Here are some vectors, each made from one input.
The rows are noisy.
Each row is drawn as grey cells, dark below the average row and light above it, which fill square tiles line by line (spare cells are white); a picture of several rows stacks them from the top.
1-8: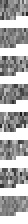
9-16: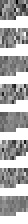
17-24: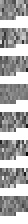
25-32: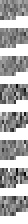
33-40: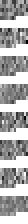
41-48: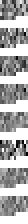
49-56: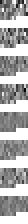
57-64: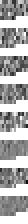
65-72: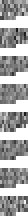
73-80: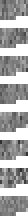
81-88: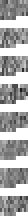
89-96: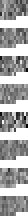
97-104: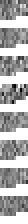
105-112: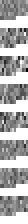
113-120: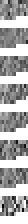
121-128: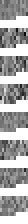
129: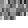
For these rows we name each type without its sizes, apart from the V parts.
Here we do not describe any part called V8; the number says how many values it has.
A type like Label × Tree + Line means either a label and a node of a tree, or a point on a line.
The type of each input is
Bool × (Line + V8).
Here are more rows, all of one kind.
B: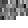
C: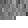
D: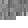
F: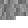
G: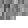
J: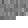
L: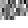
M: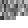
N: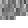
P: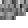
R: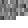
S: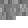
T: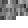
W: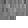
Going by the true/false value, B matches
C, T and W.
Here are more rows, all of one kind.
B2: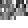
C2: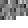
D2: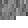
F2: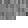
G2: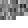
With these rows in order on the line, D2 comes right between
B2 and F2.
